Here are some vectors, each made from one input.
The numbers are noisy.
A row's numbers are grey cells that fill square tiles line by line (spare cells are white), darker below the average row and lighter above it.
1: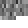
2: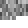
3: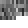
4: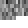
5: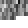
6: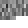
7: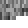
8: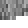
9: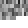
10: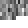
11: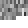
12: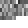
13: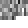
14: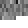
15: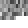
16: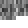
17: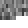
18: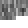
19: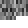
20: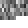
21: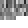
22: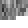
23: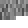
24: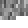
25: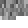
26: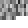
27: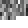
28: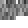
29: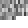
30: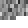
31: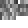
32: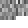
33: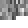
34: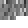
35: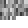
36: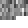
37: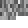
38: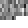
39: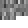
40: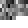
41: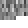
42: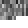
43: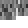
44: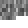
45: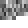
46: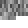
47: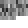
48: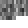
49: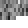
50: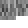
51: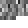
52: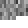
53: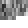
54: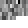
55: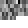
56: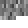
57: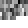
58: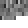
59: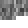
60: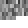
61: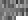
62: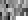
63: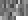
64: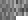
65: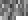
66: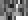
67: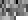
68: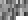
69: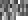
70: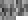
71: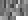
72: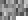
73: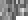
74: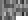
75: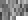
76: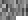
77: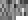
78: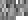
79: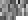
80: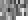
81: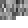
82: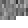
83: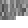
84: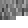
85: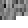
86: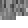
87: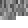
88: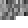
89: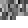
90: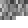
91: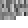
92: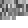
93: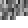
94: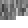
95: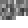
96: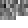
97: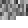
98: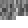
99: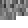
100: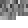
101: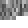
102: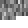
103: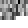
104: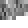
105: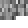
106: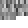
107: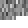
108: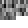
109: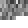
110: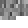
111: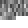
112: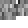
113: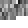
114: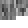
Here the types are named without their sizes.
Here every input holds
either two labels, or three true/false values.
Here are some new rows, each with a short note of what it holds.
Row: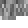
three true/false values
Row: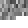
two labels
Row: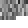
two labels
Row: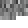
three true/false values
